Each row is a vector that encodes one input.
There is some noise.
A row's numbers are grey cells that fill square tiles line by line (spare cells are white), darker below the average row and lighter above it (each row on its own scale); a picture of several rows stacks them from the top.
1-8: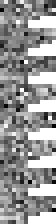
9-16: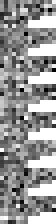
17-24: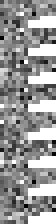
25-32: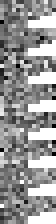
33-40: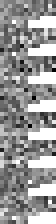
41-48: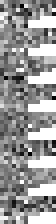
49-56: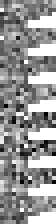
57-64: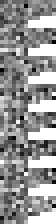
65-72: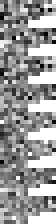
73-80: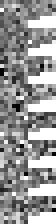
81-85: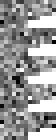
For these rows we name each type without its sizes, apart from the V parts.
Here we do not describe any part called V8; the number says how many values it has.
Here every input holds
either two labels, or a value of V8.
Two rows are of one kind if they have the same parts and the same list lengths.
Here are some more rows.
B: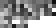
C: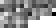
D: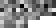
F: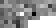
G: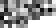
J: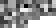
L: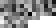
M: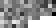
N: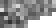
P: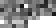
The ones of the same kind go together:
B, C, D, L, M, P
F, G, J, N

